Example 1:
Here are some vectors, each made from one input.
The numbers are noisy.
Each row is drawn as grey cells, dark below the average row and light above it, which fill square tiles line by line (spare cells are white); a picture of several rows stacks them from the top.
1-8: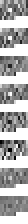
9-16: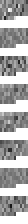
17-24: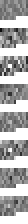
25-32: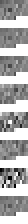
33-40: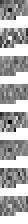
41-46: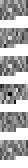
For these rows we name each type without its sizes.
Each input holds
a label.
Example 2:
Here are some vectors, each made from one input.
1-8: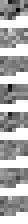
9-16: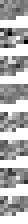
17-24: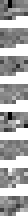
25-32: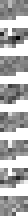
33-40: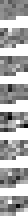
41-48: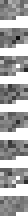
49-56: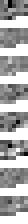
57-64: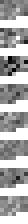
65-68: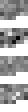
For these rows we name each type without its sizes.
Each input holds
three true/false values.
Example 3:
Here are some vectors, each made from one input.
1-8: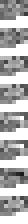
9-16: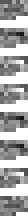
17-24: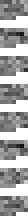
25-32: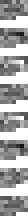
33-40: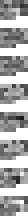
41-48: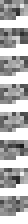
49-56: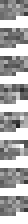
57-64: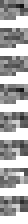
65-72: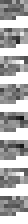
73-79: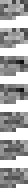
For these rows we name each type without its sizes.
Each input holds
three true/false values.
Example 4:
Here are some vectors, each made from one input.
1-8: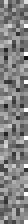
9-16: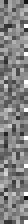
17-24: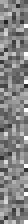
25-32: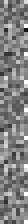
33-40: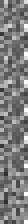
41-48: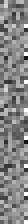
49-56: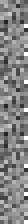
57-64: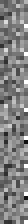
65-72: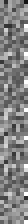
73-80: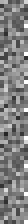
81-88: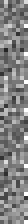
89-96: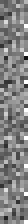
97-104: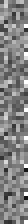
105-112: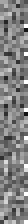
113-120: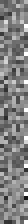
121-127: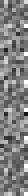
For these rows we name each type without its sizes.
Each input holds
three true/false values.
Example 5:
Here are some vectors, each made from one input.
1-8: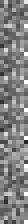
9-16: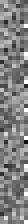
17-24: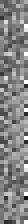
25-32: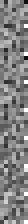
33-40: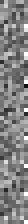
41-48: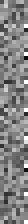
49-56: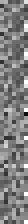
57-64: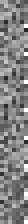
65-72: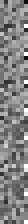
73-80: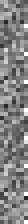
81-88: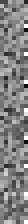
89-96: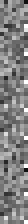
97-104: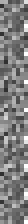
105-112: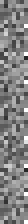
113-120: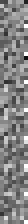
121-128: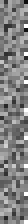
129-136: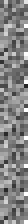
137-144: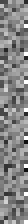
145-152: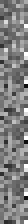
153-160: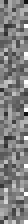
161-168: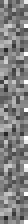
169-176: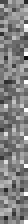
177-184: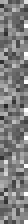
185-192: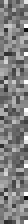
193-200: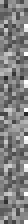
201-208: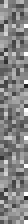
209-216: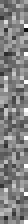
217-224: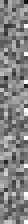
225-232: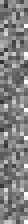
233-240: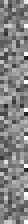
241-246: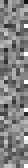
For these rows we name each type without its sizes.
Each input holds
three true/false values.
